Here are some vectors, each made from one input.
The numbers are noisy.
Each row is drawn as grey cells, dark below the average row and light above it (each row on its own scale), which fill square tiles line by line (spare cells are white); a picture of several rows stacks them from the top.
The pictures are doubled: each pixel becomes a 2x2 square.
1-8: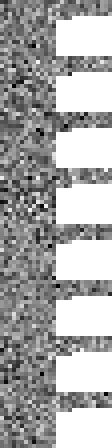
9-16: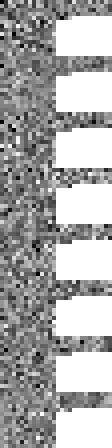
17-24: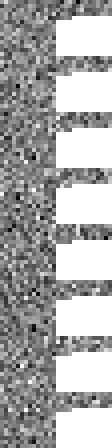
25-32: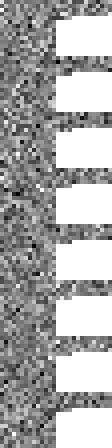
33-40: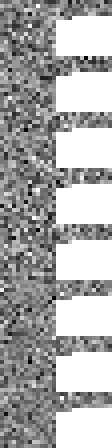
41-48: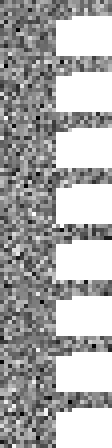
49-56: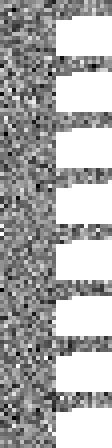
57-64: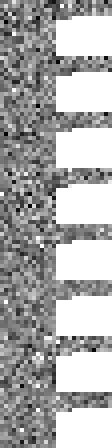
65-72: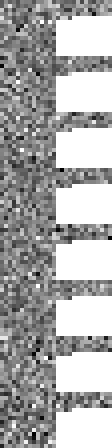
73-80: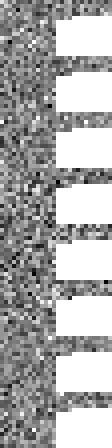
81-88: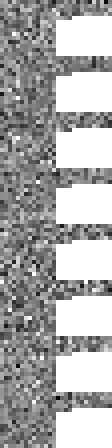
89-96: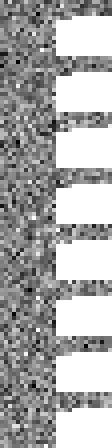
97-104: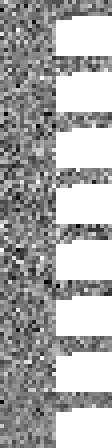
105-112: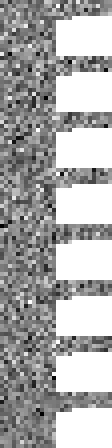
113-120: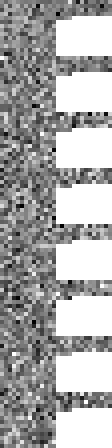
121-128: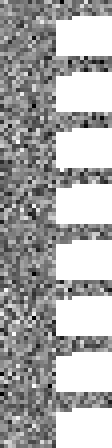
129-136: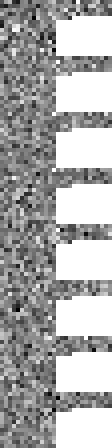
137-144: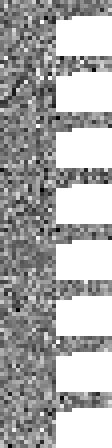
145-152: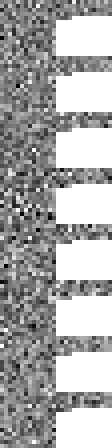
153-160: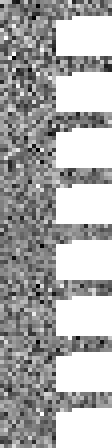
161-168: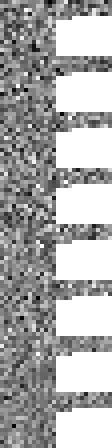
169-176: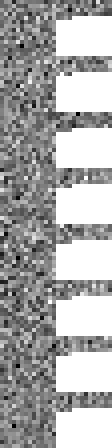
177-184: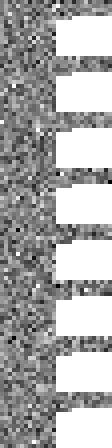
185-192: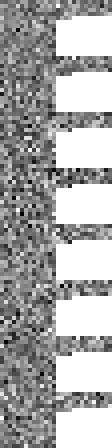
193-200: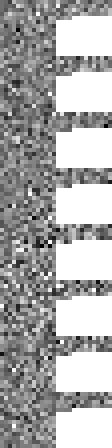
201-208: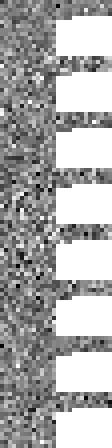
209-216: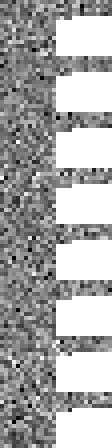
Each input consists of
a point on a 10-point line, together with either a point on a 10-point line, or three true/false values.
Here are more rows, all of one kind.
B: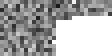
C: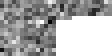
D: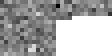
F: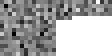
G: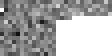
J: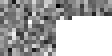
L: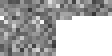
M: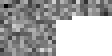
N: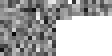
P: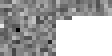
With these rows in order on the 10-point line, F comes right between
B and C.
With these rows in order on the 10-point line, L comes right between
G and P.
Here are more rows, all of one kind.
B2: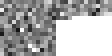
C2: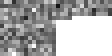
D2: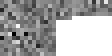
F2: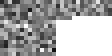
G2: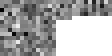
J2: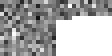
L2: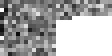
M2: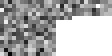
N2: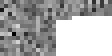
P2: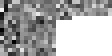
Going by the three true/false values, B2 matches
C2, D2, G2 and N2.
